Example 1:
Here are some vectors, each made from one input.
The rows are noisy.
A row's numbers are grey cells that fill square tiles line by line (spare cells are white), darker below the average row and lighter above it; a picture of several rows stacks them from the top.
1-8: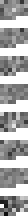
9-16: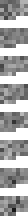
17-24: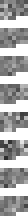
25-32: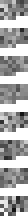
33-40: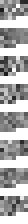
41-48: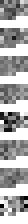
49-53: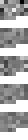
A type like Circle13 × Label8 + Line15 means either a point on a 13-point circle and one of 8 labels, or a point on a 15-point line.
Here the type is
Label11.
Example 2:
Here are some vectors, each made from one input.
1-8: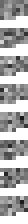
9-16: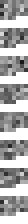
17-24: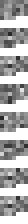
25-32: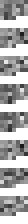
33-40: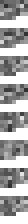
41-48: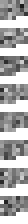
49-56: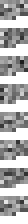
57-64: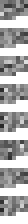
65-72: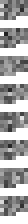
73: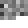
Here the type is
Bool × Bool × Bool × Bool.
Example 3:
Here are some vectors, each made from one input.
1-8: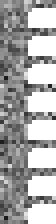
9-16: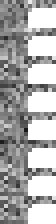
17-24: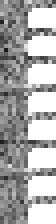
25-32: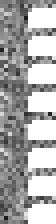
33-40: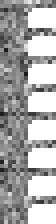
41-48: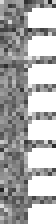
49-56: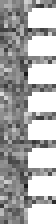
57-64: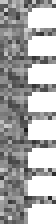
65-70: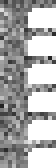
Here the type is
Line13.
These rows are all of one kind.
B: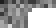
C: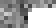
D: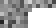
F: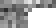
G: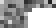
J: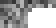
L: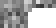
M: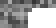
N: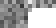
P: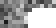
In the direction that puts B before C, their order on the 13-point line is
G, P, J, B, M, C, N, D, L, F.
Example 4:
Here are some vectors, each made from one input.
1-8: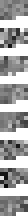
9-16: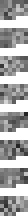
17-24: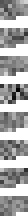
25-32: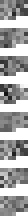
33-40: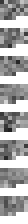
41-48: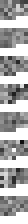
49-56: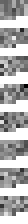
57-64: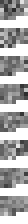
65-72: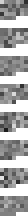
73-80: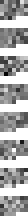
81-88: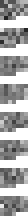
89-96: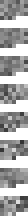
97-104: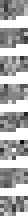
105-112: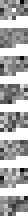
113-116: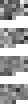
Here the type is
Label12.
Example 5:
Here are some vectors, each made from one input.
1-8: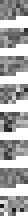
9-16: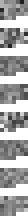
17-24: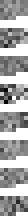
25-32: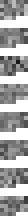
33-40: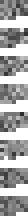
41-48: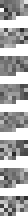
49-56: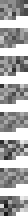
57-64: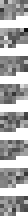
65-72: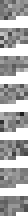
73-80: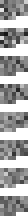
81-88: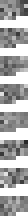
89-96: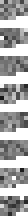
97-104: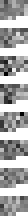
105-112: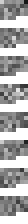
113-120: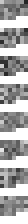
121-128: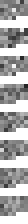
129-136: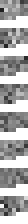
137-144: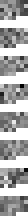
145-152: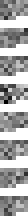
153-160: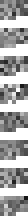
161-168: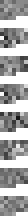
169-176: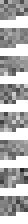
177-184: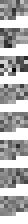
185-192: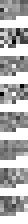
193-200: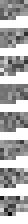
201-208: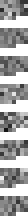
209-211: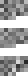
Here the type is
Label12.
